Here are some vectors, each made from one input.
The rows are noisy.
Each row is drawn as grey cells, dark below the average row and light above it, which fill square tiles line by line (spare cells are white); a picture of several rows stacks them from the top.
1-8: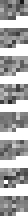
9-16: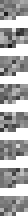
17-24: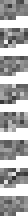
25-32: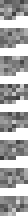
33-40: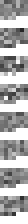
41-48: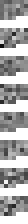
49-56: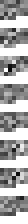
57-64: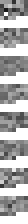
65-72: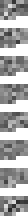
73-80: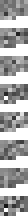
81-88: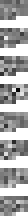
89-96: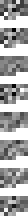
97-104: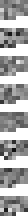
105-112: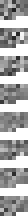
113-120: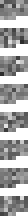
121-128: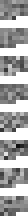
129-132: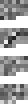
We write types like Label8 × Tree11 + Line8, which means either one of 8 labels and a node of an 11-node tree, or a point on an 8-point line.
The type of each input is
Bool × Line4 + List2(Line6).
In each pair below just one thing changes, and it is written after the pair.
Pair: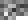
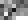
the true/false value
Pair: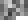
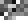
the place on the 4-point line
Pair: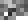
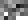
the place on the 4-point line
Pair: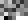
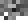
the true/false value
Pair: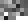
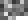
the place on the 4-point line
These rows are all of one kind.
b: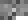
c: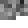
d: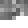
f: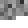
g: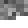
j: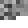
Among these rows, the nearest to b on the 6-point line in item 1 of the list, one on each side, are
d and g.
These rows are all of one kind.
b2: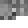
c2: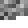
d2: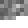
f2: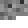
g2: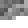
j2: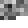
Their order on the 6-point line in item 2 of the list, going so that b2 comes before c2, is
b2, d2, f2, g2, c2, j2.
